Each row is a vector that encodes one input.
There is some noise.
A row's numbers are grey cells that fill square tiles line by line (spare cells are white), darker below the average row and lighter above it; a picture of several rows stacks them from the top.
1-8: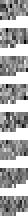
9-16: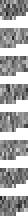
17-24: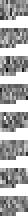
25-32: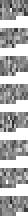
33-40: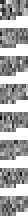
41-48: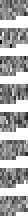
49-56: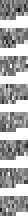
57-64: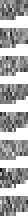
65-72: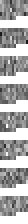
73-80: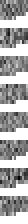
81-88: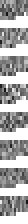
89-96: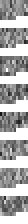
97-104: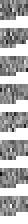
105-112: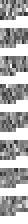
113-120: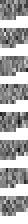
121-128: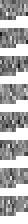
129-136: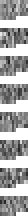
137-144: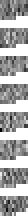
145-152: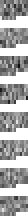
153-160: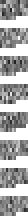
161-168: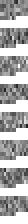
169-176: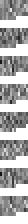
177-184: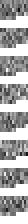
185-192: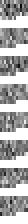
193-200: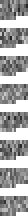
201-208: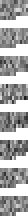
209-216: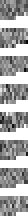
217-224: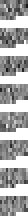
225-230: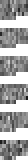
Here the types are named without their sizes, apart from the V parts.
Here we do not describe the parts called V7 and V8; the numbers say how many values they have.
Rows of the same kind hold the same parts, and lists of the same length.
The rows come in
5 kinds.
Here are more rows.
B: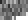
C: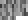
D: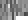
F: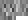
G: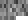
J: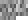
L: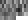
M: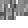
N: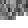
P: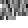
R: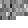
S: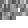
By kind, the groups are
B, L
C, D, G
F, J, M, R
N, P
S

